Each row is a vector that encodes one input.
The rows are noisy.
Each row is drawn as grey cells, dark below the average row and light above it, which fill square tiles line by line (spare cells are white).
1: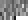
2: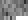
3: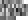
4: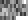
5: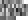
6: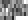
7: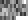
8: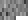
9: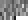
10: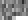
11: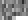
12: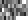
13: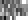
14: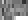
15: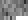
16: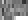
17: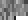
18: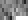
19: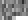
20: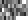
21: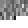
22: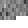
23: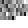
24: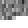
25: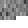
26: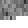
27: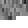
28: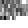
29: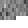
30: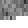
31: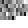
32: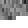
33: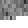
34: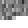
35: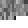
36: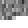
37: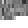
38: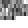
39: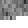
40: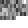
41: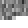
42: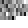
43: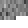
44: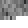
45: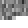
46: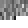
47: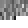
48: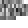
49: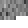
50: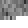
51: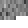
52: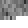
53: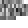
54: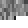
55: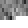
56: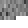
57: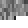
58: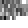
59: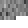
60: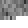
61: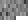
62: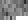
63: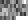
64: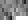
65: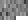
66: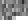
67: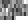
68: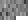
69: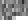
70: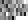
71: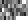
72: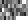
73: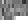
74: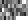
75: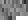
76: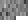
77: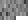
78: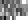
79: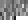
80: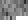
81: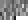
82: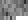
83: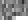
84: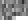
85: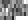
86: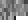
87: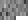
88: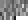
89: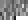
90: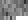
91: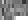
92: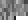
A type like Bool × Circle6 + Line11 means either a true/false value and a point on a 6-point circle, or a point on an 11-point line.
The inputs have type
Label6 + Line8.
